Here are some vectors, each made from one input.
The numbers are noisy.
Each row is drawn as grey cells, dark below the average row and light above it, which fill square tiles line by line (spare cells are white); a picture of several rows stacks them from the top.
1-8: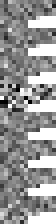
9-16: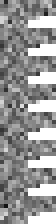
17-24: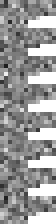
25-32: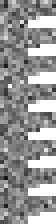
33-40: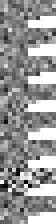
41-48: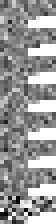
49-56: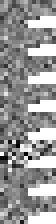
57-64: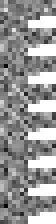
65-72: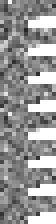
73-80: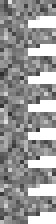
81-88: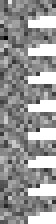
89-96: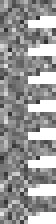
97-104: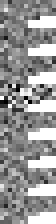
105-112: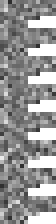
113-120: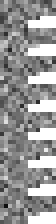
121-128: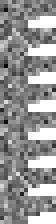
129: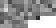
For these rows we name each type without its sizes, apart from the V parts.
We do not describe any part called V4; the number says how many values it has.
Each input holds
a list of items, each a true/false value and a value of V4.
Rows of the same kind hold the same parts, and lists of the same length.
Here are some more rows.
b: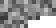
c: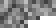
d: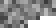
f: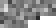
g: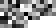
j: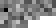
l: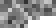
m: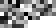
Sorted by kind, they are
b, c, d, f
g, m
j, l

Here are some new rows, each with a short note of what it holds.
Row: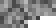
a list of one item
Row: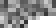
a list of two items
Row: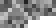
a list of two items
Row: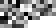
the empty list
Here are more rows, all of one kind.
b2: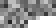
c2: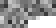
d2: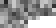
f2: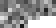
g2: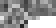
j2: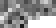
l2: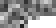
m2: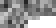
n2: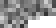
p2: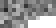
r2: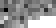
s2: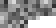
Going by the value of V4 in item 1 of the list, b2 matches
c2, g2, m2 and p2.
